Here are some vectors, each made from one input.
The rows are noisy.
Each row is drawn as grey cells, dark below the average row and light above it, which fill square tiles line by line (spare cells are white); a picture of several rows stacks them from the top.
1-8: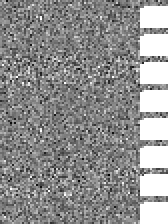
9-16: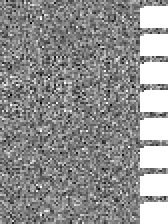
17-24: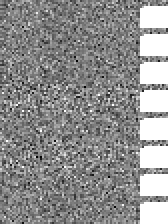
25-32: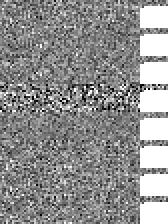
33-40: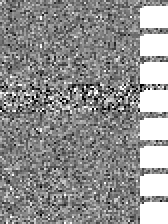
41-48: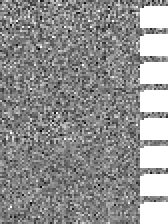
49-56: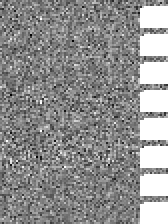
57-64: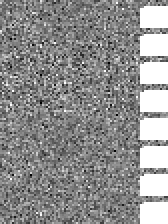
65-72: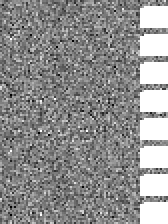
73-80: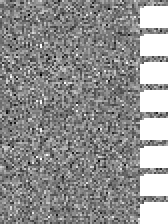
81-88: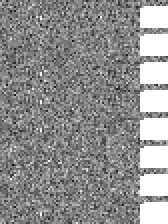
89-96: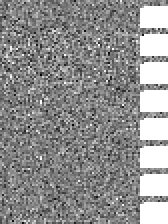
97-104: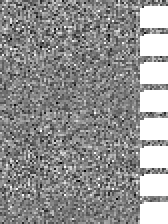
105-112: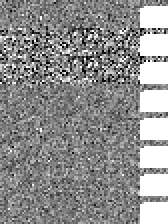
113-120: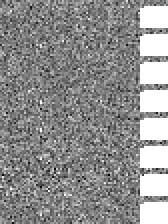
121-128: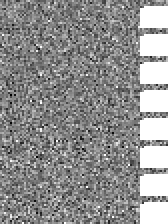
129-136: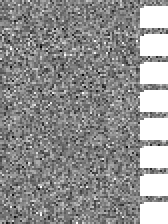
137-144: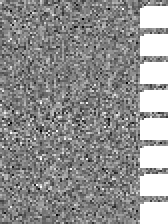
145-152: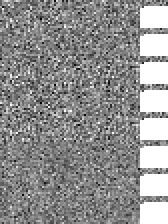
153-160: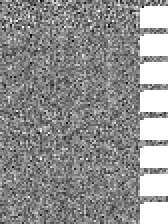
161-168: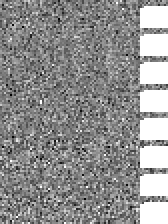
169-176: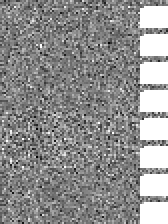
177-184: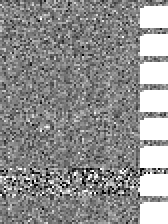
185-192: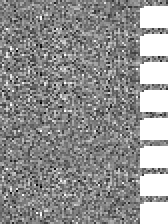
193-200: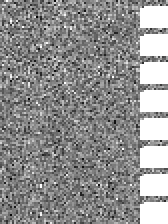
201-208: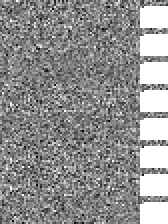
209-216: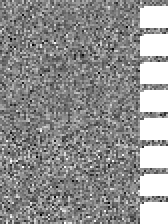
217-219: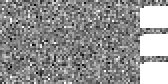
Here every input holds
a list of up to three points on a 9-point line.
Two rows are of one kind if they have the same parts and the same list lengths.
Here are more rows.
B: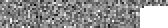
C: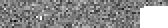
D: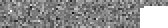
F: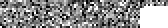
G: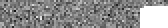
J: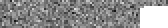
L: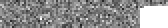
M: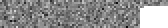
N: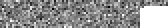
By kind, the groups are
B, N
C, G, L
D, J, M
F

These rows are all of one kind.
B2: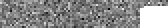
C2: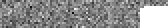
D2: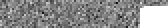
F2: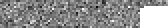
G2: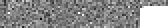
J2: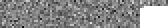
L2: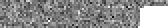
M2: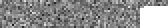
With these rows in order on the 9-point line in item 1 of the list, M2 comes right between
B2 and J2.
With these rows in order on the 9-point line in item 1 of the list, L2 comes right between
C2 and F2.
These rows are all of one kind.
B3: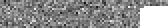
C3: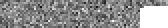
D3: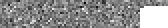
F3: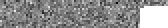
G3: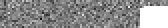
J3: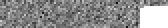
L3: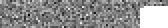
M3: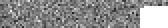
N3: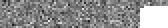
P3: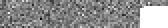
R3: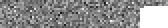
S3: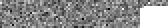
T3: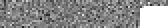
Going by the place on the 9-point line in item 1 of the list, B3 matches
C3, D3 and R3.
